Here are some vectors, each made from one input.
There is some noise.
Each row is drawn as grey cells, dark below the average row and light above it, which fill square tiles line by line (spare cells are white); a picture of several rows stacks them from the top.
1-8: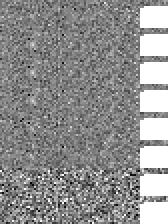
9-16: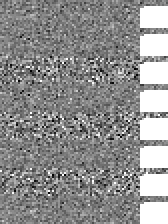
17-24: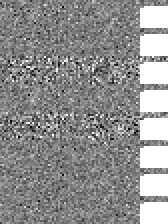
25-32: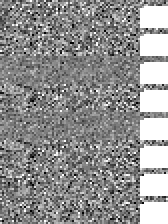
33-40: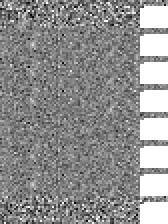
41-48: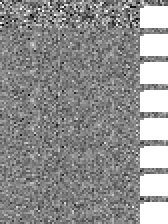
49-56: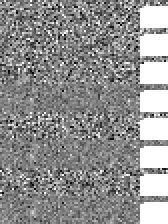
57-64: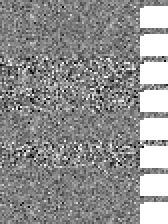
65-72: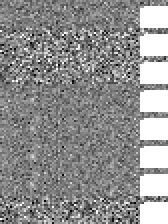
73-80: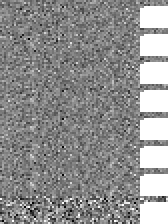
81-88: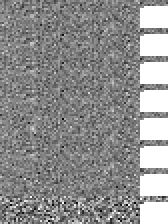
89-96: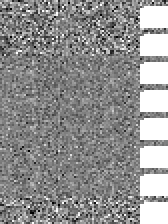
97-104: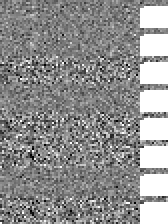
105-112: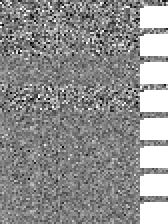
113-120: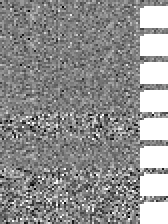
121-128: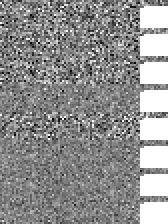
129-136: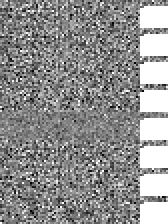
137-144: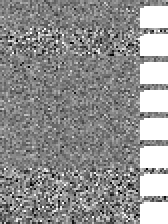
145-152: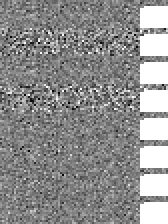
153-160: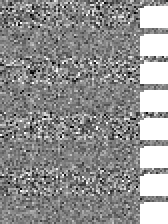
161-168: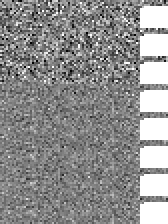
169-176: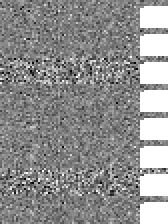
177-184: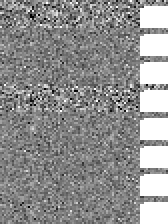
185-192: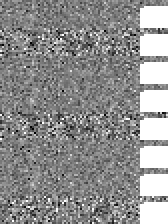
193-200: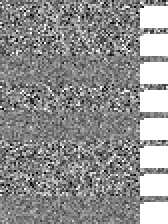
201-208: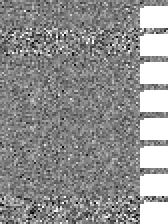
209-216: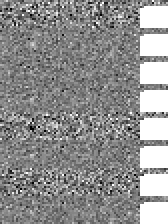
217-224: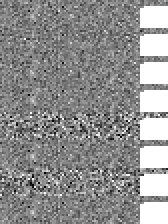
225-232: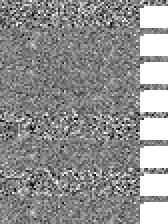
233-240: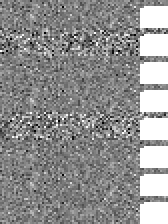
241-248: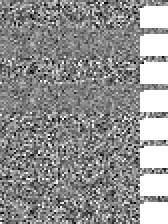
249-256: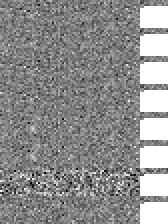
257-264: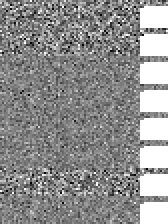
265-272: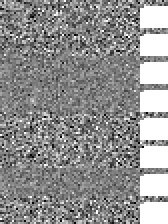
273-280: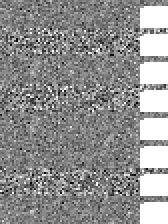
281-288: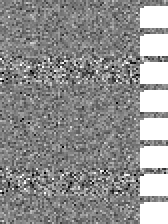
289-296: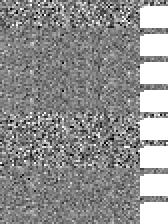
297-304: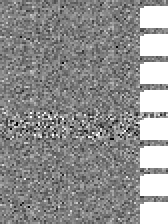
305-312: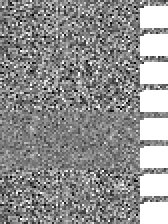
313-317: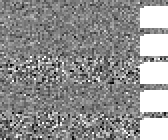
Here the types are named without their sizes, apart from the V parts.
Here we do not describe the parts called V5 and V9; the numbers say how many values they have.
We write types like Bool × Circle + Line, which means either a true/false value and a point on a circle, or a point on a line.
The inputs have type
(Bool × Bool × Bool + V5) × Label + (Circle + Unit) × V9.
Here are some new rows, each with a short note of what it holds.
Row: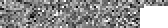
a label and three true/false values
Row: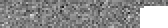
a point on a circle and a value of V9
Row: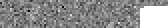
a value of V9
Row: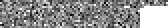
a label and three true/false values
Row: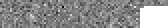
a value of V9
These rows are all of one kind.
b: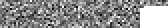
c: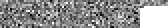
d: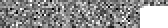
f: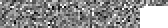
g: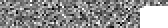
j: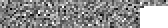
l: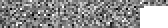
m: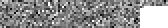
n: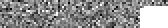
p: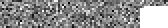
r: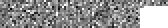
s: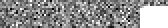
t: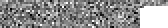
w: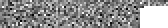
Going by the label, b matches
j, l and w.
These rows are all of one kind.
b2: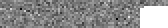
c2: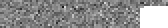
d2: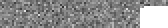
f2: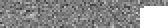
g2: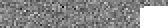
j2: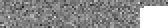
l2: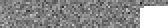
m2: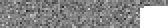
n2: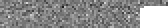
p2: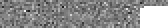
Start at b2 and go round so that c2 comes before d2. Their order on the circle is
b2, c2, n2, g2, j2, l2, d2, p2, f2, m2.
